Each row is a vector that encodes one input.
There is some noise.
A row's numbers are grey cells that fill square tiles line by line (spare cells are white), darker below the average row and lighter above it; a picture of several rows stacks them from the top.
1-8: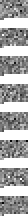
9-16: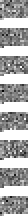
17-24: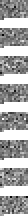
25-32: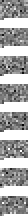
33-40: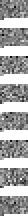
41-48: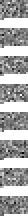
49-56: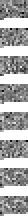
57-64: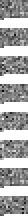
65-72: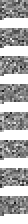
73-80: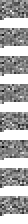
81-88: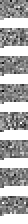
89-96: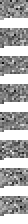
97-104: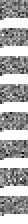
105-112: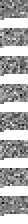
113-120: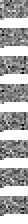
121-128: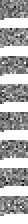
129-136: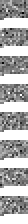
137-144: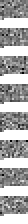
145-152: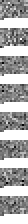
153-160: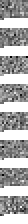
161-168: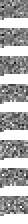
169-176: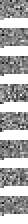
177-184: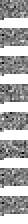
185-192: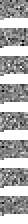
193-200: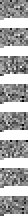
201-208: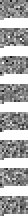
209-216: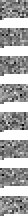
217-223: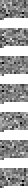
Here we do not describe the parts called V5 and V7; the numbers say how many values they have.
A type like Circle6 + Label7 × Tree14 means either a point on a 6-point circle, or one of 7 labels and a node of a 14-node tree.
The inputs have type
Bool × V5 + Tree11 + V7.
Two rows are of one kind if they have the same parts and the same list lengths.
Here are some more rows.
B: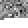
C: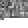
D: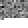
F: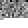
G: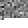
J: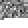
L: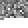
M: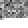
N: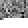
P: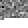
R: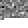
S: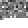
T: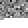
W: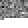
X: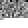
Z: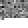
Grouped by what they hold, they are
B, F, J, L, M, S, T, X
C, D, G, P, R, W, Z
N

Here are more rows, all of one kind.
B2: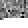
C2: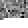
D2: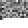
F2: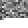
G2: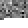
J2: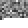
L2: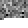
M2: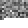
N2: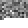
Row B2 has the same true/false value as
C2, G2 and L2.
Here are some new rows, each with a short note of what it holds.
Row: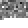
a node of an 11-node tree
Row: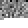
a node of an 11-node tree
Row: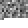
a node of an 11-node tree
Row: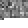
a value of V7
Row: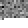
a value of V7
